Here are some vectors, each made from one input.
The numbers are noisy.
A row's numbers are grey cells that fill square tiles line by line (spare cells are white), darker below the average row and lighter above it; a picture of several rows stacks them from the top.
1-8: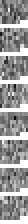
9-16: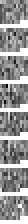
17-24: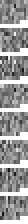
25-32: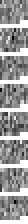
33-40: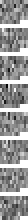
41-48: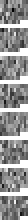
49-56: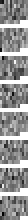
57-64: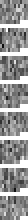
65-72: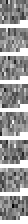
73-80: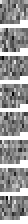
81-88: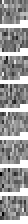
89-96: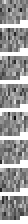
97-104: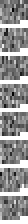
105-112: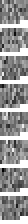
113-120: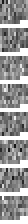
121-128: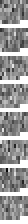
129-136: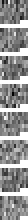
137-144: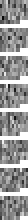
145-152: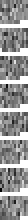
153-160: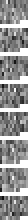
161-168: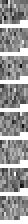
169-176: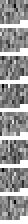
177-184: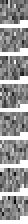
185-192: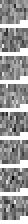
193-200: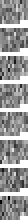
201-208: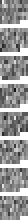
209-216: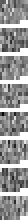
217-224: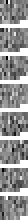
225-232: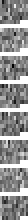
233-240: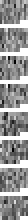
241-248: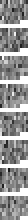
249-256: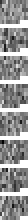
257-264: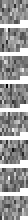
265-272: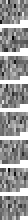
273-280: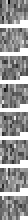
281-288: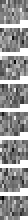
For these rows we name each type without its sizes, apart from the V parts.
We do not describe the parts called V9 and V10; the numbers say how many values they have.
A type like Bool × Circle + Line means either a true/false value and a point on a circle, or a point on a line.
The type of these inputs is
Bool × (Line + V9) × (Line + V10).
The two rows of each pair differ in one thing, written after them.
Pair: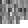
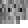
the value of V9
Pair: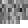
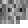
the place on the line
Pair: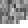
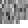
the place on the line
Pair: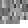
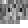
the value of V9
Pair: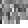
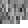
the value of V9
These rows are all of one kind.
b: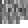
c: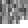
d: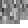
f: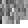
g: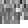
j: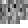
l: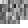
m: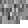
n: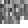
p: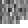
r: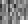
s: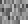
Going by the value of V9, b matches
c, n, p and r.
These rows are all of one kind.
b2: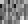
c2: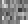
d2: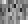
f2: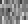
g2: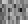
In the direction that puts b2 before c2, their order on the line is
b2, d2, c2, f2, g2.
